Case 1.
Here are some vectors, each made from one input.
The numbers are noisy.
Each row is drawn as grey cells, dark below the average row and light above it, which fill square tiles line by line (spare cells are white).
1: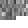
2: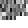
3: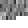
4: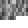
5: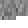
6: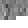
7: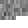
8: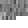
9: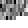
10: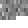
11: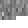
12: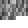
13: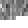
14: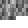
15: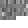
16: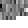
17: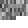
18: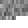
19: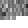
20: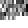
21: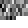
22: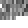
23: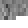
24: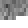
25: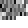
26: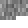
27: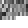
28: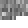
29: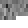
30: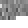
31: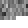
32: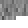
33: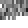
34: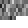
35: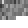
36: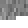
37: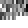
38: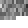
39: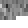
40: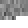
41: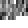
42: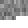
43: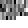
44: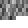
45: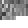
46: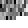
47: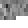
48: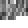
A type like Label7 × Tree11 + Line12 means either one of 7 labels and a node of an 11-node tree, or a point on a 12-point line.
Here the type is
Tree9 + Unit.
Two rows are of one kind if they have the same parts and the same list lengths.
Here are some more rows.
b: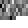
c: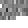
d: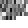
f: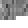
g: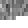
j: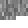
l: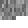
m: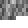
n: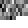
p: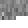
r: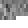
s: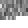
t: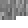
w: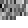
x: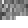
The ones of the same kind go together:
b, m, n
c, d, f, g, j, l, p, r, s, t, w, x

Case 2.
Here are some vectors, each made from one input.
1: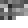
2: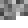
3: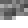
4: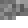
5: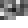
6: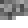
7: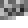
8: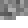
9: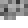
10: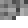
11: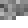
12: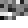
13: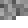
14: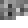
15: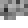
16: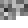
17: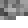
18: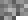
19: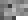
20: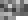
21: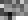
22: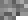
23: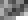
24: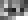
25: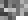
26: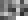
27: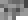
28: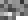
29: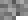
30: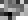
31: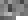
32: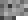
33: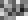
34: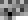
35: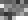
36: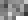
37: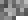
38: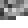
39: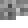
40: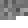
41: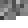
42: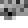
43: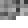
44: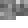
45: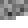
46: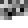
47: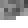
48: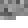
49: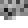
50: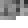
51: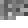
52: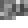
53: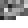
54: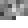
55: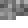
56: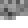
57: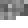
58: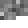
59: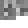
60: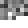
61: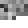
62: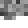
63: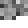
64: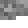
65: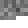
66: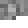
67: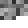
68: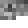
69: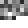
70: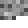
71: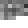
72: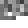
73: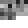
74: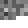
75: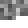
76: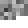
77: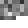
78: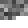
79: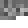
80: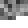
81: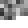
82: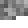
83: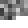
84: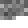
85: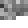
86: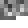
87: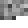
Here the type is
Bool × Bool × Bool.
